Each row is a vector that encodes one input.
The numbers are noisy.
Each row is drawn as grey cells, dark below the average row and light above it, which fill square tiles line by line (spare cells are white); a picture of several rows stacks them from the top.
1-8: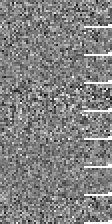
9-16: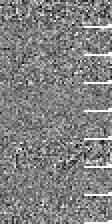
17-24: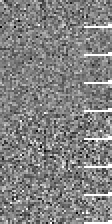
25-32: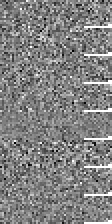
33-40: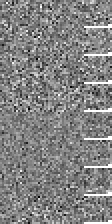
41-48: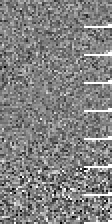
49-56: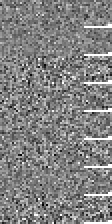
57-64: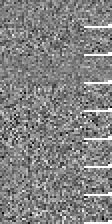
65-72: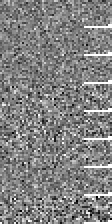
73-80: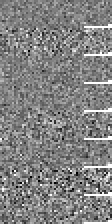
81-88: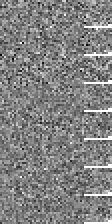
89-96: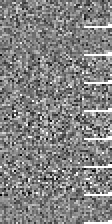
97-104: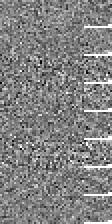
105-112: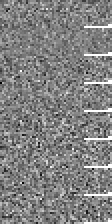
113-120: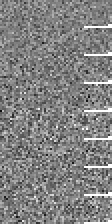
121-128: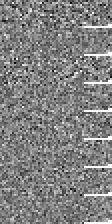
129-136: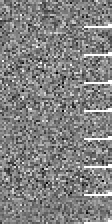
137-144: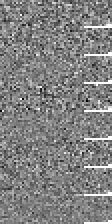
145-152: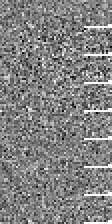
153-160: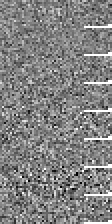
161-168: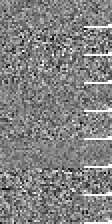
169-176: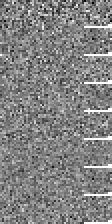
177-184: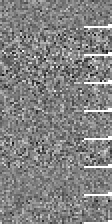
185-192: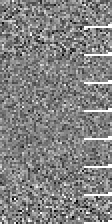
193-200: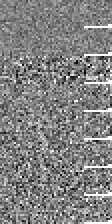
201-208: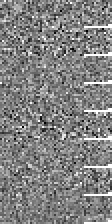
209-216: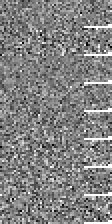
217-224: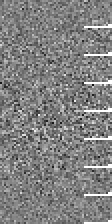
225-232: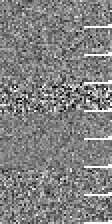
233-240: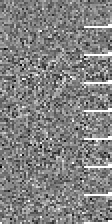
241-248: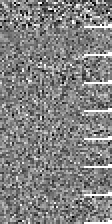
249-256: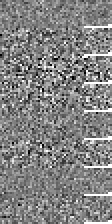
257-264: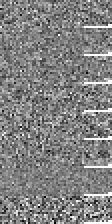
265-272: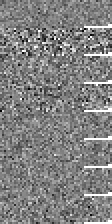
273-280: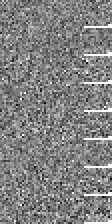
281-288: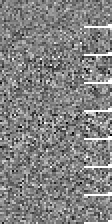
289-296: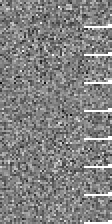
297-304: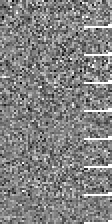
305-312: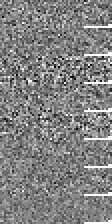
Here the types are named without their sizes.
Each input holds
either a label and a true/false value, or a node of a tree.
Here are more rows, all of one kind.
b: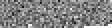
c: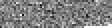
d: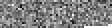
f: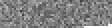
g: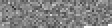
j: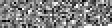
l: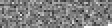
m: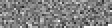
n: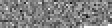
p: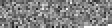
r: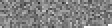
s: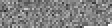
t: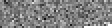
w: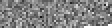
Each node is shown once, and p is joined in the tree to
j.
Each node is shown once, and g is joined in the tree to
f, j and r.
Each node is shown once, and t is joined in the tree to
c.
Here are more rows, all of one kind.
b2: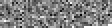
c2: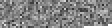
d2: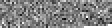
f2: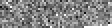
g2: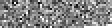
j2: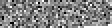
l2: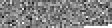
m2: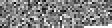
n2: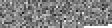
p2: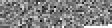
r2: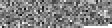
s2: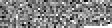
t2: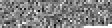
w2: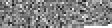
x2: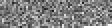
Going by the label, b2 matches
f2, g2, p2 and x2.
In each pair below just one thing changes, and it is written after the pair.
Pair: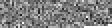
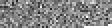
the true/false value
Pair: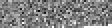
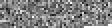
the label
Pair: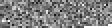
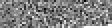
the label
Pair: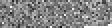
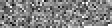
the label
